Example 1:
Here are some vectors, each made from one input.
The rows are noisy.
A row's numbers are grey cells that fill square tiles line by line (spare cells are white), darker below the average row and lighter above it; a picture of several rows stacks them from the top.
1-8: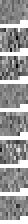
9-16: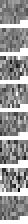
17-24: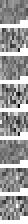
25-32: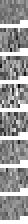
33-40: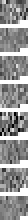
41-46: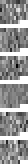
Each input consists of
one of 5 labels.
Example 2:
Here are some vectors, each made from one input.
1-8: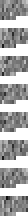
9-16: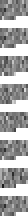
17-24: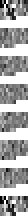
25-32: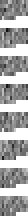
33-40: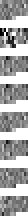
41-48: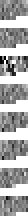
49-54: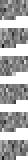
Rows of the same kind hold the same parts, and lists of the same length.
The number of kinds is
2.
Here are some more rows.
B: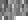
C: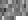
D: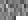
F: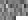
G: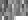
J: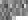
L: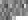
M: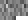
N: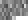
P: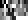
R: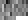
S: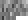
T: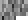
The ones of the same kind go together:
B, C, D, F, G, J, L, M, N, R, S, T
P

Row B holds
three true/false values.
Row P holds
a fixed value.
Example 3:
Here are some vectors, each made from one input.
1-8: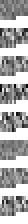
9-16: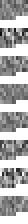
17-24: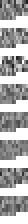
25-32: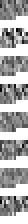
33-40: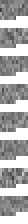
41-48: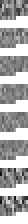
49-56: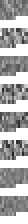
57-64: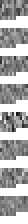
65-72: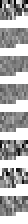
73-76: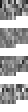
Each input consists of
a point on a 13-point circle.
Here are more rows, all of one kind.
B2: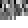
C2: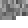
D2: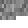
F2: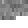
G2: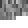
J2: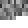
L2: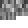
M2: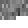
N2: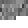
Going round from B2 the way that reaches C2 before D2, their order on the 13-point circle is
B2, C2, M2, N2, D2, L2, G2, J2, F2.
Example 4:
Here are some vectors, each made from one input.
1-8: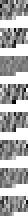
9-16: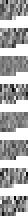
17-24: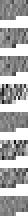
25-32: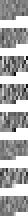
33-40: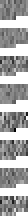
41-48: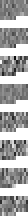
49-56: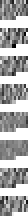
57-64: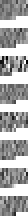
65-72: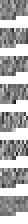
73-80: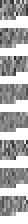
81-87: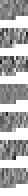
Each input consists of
a point on a 13-point line.
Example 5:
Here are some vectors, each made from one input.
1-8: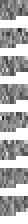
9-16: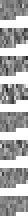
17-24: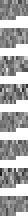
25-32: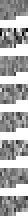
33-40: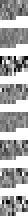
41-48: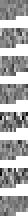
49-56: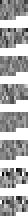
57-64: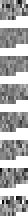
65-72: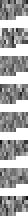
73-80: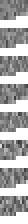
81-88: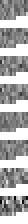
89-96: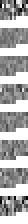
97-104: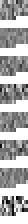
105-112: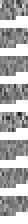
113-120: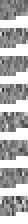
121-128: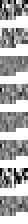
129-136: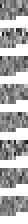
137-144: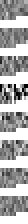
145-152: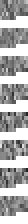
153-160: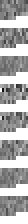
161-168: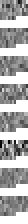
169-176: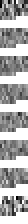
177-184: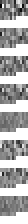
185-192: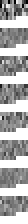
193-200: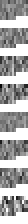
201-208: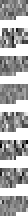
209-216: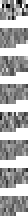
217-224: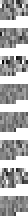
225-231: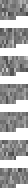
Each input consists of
a point on a 13-point line.
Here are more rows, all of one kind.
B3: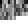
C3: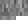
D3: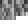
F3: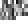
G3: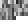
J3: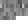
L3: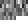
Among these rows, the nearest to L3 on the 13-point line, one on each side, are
F3 and G3.
